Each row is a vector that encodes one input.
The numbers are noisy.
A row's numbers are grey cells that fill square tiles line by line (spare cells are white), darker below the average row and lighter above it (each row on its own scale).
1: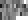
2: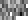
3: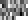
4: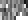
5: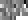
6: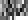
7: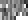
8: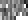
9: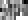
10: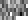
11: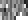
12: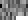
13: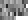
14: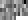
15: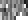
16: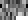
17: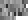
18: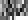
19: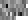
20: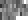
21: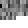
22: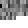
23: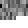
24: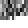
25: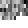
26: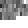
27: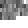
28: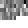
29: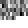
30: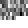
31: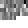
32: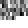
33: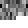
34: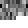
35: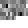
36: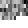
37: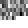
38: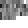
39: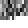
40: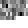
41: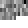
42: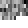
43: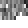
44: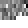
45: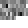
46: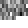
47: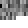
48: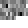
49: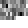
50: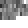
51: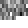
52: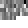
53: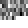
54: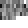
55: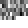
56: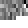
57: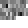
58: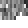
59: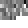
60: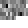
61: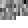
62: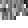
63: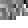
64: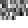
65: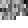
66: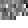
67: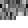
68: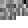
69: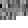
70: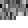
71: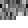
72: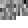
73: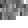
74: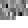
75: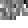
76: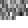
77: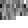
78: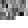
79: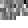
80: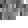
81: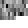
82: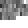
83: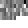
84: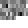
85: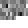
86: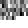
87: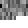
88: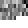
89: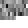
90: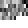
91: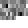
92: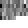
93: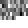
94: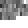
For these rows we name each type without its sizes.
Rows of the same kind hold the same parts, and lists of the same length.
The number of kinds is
3.
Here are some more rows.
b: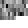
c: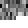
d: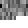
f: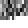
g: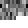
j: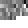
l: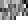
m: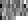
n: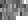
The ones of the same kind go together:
b, j, l
c, d, g, m, n
f

